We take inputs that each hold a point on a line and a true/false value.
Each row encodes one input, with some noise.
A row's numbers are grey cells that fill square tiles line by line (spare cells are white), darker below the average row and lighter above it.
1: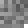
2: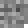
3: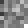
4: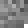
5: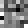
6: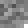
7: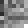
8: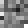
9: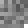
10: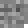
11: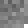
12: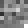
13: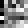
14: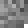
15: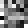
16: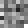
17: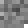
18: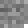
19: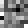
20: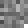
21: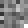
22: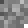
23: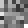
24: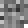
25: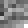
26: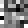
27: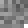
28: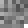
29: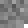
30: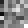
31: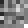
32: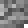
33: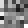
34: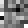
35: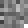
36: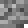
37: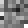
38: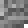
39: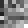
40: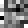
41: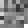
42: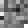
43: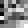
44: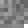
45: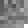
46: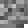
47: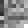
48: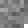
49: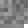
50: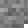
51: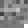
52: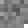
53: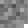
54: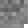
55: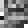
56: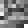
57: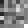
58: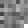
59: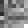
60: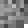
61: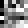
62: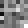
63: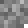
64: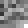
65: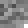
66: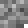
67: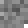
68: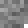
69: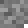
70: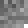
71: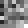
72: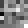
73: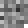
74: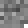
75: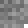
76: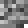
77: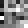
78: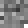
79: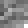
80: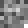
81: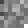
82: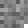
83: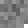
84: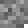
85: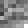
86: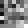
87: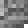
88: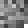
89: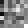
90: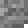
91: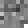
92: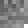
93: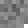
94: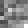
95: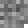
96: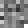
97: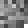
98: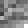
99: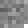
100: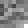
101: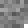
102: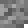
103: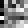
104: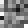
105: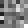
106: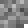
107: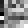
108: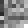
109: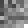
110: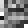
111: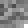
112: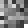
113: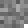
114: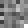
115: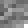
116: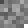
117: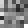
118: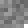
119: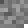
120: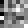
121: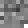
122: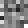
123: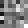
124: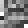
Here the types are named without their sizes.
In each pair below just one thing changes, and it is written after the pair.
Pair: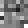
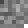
the true/false value
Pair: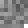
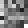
the true/false value
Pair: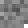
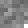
the place on the line
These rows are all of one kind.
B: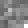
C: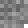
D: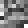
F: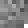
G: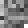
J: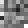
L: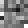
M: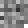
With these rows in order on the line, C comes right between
D and M.
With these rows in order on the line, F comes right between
B and G.
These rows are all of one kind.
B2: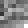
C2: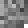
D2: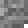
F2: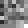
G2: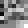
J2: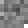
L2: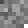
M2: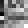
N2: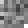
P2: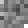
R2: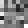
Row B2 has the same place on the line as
C2 and R2.
